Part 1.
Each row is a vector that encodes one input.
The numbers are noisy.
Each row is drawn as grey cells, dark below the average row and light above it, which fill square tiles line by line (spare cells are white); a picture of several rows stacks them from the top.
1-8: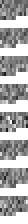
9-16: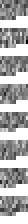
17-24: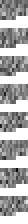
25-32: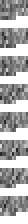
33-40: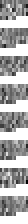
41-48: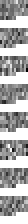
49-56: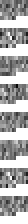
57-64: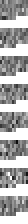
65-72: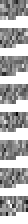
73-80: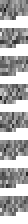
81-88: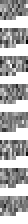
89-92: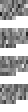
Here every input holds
a true/false value, together with either a point on an 11-point circle, or a fixed value.
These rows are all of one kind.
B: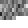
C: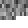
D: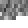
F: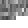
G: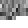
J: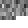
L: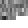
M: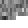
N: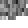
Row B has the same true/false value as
G and N.
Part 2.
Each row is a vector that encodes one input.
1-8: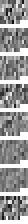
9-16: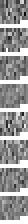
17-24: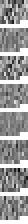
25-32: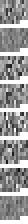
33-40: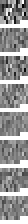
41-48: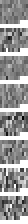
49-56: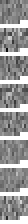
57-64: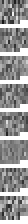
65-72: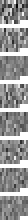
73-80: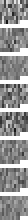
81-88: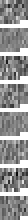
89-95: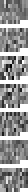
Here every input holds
either a point on a 9-point line, or four true/false values.
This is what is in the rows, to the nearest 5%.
About 20% of them hold a point on a 9-point line. The rest hold four true/false values.
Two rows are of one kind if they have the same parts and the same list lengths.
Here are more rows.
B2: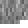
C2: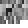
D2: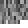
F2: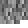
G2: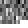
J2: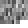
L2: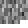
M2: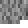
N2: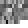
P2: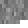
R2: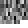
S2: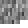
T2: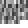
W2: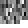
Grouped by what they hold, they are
B2, C2, D2, F2, J2, L2, N2, P2, R2, S2, T2, W2
G2, M2

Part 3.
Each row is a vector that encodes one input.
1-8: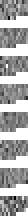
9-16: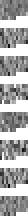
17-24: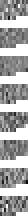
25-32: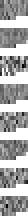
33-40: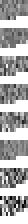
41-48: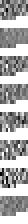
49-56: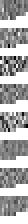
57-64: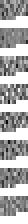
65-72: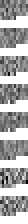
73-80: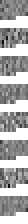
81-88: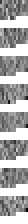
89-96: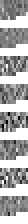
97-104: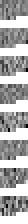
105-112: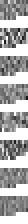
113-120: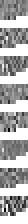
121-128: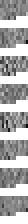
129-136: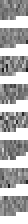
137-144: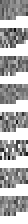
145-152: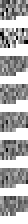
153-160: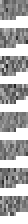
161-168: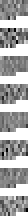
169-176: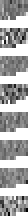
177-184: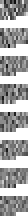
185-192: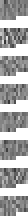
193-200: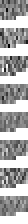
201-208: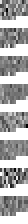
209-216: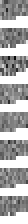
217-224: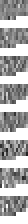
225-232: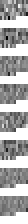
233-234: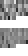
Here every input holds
either a fixed value, or a node of a 12-node tree and three true/false values.
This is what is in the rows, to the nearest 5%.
About 5% of them hold a fixed value. The rest hold a node of a 12-node tree and three true/false values.
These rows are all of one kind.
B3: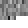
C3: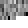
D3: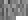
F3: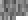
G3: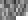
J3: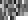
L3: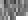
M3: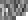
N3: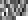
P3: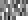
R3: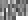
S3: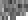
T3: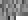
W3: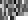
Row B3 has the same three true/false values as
G3, N3, P3 and T3.
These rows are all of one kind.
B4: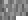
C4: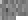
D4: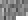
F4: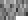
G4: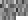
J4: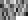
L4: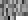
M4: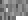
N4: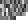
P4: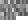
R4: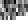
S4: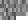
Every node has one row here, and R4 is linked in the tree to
D4.
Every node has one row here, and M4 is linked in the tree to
F4, J4 and L4.
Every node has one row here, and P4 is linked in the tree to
G4.
